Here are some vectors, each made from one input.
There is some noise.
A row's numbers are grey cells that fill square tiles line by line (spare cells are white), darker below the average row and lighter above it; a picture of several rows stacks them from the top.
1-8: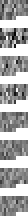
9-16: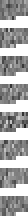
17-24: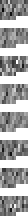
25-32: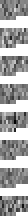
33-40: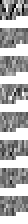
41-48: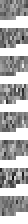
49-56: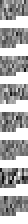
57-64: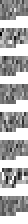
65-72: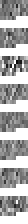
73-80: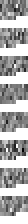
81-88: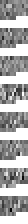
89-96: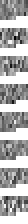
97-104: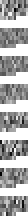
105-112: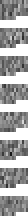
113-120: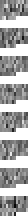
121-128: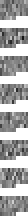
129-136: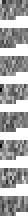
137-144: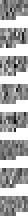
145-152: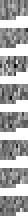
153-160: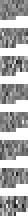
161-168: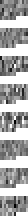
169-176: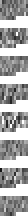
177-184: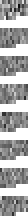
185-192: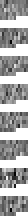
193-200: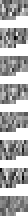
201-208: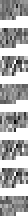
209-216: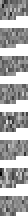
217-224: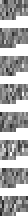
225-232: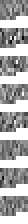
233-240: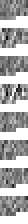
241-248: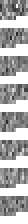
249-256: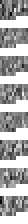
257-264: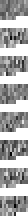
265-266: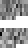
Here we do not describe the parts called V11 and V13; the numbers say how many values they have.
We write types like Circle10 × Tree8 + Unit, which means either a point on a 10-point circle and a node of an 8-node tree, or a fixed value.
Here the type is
Line7 + (Line10 + V13) × V11.
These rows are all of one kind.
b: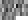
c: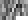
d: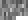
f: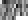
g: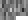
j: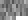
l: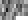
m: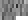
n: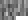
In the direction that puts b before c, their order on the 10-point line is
d, f, g, b, l, m, j, n, c.
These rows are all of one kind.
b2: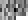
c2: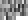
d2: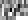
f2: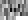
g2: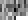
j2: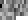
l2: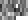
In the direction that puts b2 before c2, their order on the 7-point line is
g2, b2, l2, j2, d2, c2, f2.
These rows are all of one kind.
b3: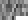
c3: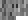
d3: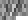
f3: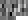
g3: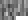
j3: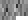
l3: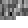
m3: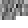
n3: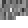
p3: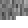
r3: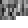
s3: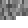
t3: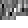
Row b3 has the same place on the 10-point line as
d3, r3 and s3.
